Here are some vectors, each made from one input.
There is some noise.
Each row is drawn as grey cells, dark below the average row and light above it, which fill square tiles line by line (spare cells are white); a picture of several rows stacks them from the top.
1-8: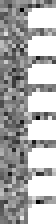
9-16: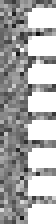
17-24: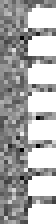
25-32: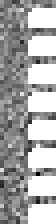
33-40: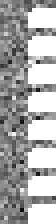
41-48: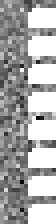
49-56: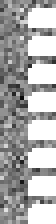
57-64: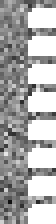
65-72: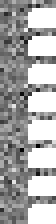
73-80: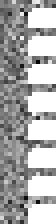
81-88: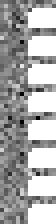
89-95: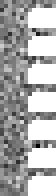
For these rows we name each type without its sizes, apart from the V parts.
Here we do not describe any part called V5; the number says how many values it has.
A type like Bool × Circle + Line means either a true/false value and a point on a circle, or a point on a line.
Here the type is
Tree × (Tree + V5).
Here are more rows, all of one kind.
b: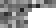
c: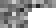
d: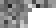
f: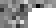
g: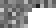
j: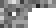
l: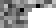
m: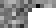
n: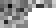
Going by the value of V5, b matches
c, l and n.
